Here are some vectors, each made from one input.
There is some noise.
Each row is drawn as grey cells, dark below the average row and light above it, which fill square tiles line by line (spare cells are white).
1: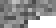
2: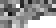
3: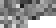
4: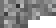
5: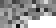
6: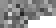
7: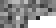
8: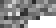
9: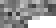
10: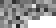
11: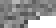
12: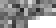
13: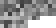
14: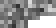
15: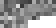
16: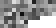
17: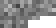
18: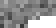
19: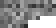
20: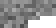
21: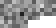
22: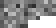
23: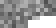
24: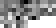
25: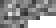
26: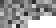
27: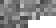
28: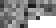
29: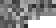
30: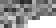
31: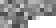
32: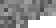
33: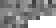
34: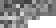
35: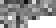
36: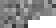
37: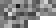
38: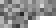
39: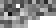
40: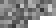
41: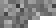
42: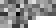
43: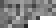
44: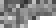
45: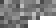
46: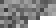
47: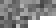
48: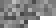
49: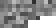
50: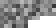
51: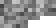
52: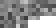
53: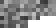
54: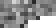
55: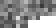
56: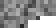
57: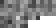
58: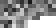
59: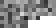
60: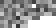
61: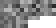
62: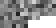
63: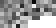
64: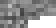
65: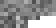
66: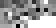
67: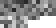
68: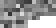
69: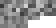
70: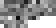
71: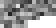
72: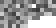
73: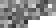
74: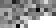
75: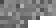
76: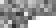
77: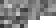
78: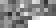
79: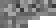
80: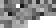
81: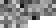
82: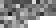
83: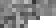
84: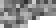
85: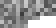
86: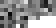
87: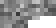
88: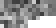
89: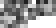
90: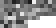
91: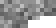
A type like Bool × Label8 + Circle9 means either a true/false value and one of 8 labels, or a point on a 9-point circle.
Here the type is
Line5 × Line5 + List3(Line4).
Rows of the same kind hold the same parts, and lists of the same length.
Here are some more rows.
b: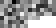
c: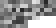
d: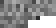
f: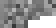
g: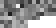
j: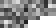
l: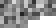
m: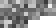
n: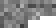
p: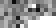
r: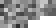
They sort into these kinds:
b, p
c, l, r
d, f
g
j, m, n

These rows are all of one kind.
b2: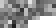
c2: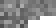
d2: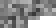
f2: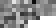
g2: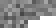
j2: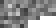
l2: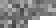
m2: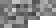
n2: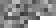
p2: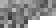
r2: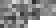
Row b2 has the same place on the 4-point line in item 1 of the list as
c2, f2, g2 and l2.
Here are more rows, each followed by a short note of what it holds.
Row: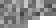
a list of one item
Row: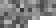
a list of three items
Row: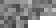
a list of two items
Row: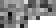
a list of three items
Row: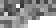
a point on each of two 5-point lines
